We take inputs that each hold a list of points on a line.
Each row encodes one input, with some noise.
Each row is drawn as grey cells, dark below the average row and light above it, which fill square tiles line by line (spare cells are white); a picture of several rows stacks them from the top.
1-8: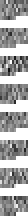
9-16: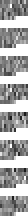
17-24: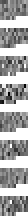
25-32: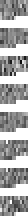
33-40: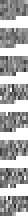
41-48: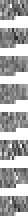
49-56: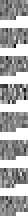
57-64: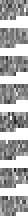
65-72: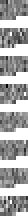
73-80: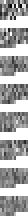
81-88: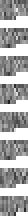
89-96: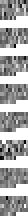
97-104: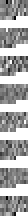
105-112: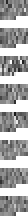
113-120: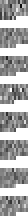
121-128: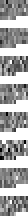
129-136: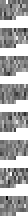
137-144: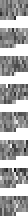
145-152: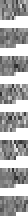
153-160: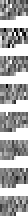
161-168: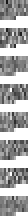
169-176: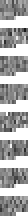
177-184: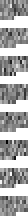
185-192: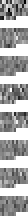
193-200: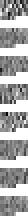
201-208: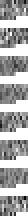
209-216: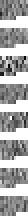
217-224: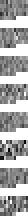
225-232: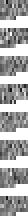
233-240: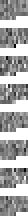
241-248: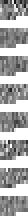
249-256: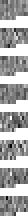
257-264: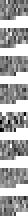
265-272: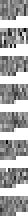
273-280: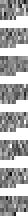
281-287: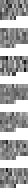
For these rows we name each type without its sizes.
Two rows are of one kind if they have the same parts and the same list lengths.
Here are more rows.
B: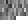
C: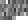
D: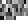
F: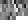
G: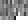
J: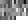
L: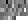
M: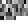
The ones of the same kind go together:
B, G, L
C, F, J
D, M

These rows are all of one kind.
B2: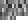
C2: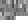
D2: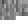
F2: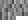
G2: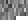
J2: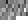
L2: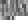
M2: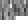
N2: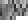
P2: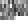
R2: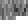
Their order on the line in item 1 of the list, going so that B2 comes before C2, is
J2, B2, G2, F2, D2, L2, C2, N2, R2, M2, P2.
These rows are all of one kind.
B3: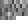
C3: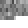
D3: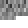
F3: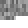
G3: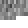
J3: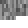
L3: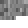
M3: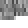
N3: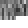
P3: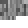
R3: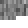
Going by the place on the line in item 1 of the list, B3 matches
C3, F3, L3 and P3.
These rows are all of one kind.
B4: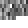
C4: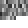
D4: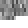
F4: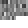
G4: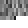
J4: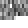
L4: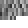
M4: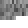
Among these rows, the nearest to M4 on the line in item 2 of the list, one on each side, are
J4 and L4.
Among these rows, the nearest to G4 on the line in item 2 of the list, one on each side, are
B4 and C4.
